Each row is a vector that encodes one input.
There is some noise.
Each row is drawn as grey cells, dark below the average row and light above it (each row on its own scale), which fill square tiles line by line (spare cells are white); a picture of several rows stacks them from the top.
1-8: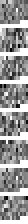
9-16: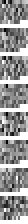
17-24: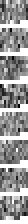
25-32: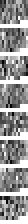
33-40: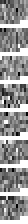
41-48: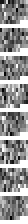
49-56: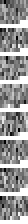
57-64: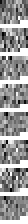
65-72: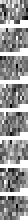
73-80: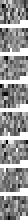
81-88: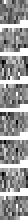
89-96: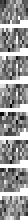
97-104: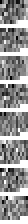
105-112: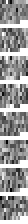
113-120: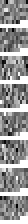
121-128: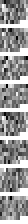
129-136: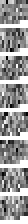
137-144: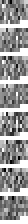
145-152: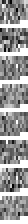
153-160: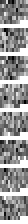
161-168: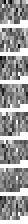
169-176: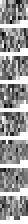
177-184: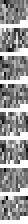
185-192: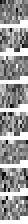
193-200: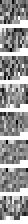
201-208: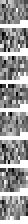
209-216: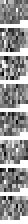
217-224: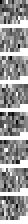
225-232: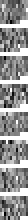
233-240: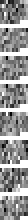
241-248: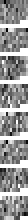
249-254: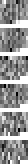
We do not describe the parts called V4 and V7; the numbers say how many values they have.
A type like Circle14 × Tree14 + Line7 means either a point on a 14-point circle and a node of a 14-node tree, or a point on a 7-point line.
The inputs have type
Bool × V7 + Label9 × (Label9 × V4 + Unit).
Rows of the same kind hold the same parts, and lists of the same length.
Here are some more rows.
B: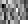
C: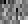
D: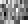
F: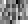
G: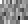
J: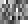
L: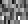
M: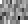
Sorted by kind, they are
B, F, J, L
C
D, G, M

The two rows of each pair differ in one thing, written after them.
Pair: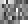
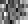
one of the two labels
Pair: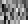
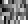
the value of V4
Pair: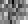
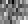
one of the two labels
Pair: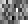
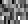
the value of V4
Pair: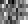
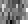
one of the two labels
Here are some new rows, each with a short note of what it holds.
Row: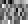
a true/false value and a value of V7
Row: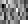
two labels (each one of 9) and a value of V4
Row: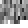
a true/false value and a value of V7
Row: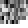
one of 9 labels
